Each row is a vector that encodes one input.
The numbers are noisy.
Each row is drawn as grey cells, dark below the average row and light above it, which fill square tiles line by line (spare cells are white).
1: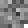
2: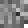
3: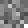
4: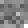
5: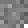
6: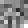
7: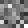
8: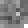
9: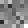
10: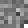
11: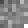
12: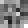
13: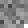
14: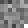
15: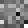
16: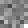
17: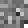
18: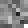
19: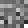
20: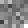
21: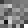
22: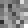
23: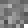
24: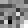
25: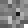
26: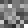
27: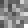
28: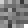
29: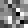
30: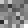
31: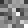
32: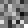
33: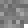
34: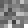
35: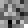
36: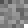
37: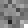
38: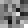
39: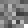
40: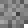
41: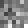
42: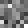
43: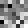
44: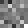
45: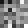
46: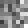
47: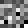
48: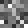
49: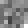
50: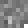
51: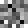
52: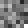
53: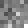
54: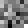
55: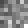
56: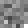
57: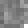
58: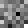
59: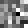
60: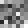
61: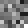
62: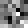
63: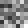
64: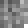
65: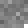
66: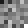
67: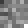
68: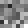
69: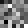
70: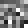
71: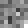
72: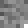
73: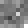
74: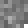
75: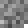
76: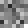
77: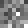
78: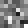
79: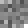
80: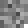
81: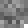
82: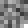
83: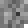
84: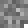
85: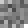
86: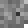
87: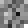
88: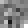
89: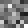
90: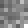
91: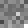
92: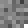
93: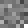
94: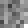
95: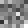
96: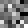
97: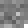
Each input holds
a point on a 9-point line, together with either a point on a 6-point circle, or a fixed value.
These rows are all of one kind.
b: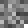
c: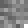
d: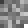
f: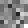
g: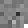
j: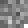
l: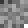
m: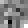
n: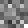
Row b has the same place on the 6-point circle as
c and j.
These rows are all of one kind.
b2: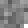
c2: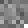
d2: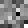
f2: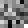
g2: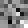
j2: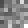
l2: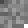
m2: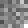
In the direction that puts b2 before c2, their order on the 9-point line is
b2, f2, l2, g2, d2, c2, j2, m2.
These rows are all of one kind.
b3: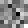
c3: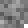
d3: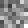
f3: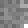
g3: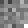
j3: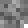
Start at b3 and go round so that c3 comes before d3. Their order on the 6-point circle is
b3, j3, c3, d3, g3, f3.
